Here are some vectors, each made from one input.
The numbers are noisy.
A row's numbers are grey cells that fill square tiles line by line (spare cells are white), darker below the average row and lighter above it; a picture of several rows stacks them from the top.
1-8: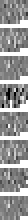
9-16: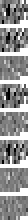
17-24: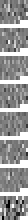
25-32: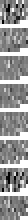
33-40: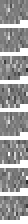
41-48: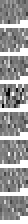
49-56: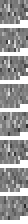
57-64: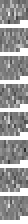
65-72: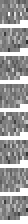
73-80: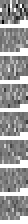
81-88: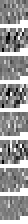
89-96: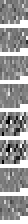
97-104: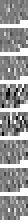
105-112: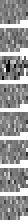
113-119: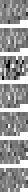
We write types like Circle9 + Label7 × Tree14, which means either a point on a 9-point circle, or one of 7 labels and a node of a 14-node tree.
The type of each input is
Bool × Bool × Bool × Bool + Label6.
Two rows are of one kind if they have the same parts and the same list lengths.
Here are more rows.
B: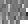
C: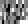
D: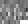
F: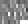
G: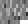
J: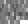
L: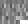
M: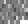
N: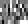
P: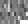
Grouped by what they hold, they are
B, D, F, G, J, L, M, P
C, N

